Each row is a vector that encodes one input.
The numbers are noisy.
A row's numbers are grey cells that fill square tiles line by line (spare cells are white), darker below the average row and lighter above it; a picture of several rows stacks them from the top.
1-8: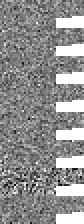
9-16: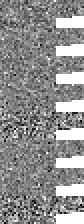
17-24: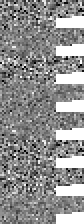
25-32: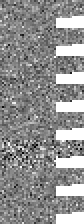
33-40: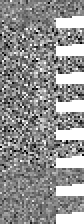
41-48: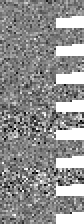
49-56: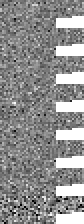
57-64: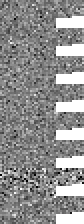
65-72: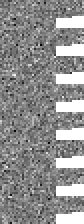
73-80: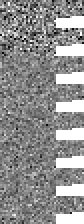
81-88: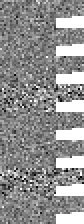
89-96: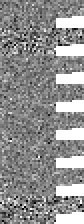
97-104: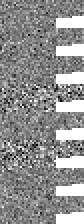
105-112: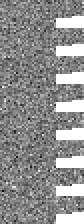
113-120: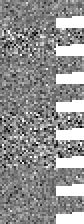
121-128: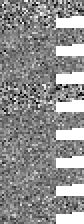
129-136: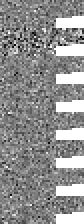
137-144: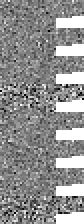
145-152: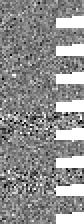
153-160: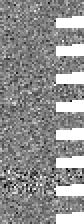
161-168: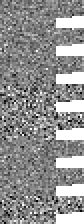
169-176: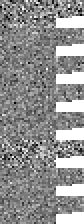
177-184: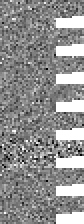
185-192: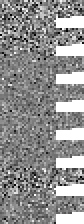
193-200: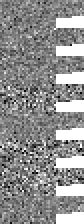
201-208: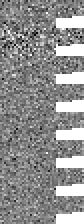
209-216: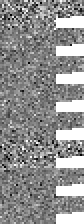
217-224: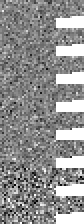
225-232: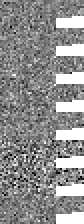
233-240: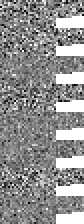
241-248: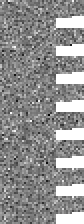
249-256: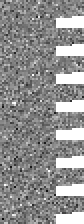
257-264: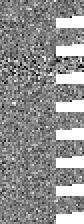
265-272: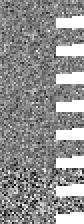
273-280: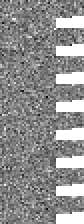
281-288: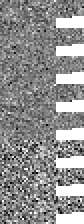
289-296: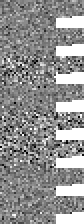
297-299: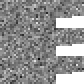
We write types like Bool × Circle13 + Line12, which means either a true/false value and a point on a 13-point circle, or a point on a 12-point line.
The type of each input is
(Circle11 + Unit) × Line3 × Line5 + Line11.
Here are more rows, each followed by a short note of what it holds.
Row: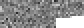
a point on an 11-point circle, a point on a 3-point line and a point on a 5-point line
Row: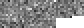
a point on a 3-point line and a point on a 5-point line
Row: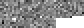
a point on a 3-point line and a point on a 5-point line
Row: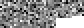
a point on an 11-point line
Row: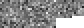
a point on a 3-point line and a point on a 5-point line
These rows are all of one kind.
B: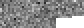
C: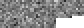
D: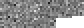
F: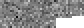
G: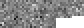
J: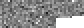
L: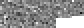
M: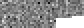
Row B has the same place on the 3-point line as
F and G.
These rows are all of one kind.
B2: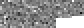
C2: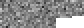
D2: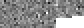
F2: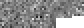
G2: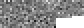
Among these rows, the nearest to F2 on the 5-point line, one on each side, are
C2 and G2.
